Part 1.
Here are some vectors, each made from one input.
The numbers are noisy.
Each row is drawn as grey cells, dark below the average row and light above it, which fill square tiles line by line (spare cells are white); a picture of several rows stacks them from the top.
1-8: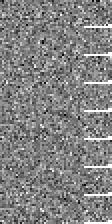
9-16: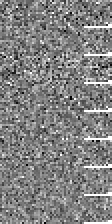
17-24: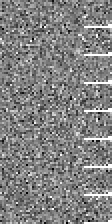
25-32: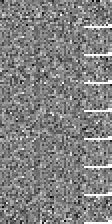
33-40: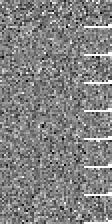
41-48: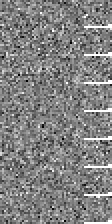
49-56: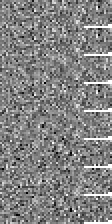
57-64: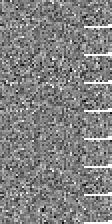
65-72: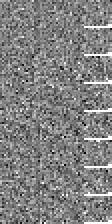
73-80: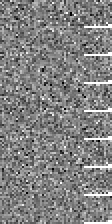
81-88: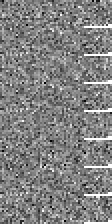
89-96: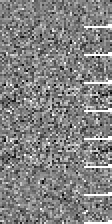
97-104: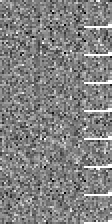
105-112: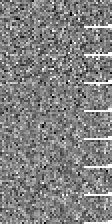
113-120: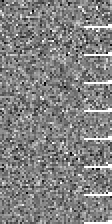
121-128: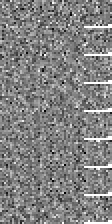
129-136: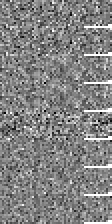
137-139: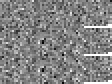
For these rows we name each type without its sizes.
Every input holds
a list of points on a line.
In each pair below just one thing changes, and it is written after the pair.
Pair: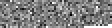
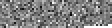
the place on the line in item 2 of the list
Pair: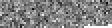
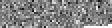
the place on the line in item 1 of the list
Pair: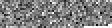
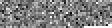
the place on the line in item 2 of the list
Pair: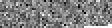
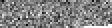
the place on the line in item 1 of the list
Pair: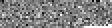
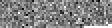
the place on the line in item 1 of the list
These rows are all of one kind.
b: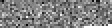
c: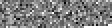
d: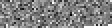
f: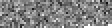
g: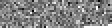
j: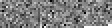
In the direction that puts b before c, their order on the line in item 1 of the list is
j, f, b, g, d, c.
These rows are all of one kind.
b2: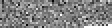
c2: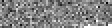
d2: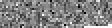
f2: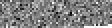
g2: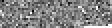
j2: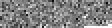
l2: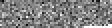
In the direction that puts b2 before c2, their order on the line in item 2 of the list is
j2, b2, l2, f2, d2, c2, g2.
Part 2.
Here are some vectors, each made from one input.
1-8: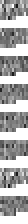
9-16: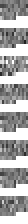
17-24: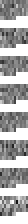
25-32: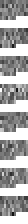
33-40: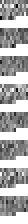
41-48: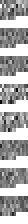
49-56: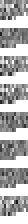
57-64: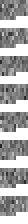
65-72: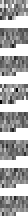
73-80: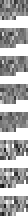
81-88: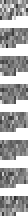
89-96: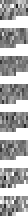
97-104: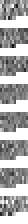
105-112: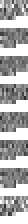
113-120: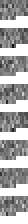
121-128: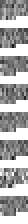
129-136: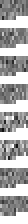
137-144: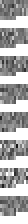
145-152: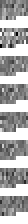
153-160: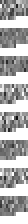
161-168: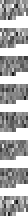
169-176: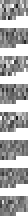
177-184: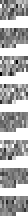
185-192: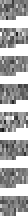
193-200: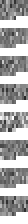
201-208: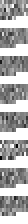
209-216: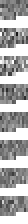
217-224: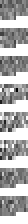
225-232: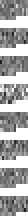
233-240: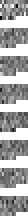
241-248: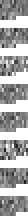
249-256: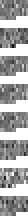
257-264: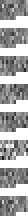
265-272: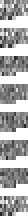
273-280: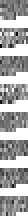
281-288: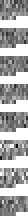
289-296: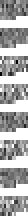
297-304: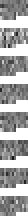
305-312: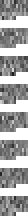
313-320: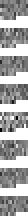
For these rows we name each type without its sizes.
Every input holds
a node of a tree and a true/false value.
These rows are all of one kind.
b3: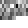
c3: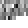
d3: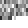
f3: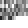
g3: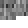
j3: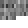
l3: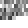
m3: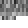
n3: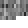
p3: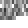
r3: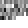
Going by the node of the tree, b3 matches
g3, j3 and n3.
